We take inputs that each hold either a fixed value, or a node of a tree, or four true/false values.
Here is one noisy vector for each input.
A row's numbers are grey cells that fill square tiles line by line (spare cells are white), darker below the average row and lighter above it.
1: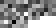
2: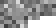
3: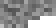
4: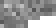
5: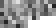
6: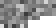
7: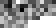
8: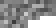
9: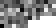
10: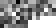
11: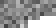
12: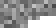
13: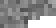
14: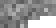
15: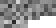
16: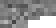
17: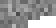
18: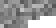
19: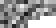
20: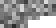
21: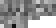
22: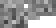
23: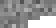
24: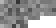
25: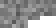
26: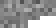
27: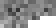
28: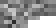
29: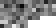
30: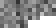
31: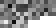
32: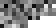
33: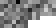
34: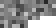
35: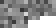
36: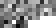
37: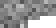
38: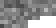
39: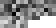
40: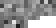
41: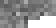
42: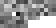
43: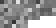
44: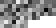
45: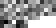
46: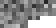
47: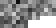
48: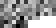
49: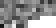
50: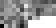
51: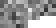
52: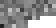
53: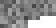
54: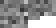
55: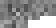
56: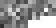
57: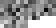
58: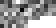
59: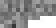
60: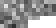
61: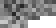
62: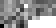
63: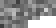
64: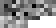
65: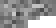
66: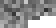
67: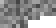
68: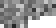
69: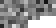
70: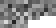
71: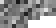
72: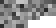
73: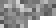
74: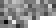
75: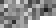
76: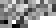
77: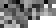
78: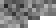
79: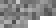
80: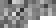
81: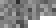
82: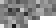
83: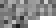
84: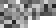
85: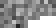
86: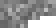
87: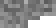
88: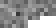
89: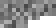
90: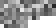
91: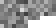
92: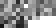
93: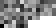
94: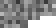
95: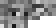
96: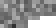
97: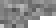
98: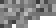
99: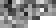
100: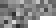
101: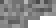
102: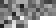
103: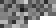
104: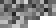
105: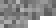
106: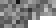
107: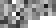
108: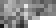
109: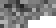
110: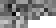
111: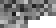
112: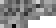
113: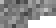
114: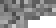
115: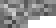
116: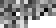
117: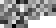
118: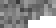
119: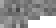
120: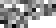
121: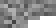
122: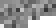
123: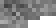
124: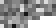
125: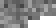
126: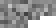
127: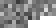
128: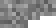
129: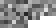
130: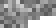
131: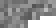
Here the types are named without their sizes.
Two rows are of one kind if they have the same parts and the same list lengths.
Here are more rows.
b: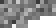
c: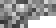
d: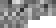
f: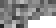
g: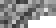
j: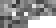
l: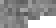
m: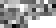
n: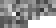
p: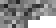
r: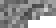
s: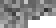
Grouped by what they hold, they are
b, c, g, j, l, n, p, r, s
d
f, m

